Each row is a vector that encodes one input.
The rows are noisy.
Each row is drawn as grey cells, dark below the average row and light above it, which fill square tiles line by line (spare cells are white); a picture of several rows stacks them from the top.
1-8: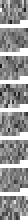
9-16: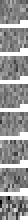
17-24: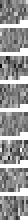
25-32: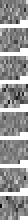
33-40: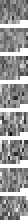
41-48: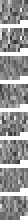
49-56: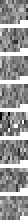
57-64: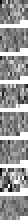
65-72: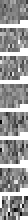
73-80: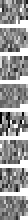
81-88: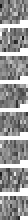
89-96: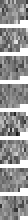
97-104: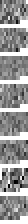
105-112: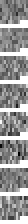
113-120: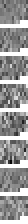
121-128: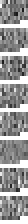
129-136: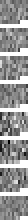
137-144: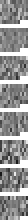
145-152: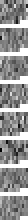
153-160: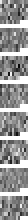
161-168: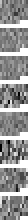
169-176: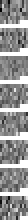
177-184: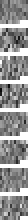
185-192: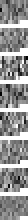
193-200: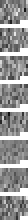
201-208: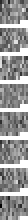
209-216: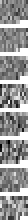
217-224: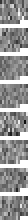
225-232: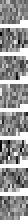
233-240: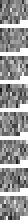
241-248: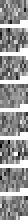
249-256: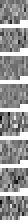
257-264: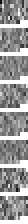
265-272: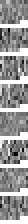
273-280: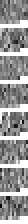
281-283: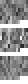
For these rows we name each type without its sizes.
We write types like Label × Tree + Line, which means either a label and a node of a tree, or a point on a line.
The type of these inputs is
Bool × Tree + Line × Line.
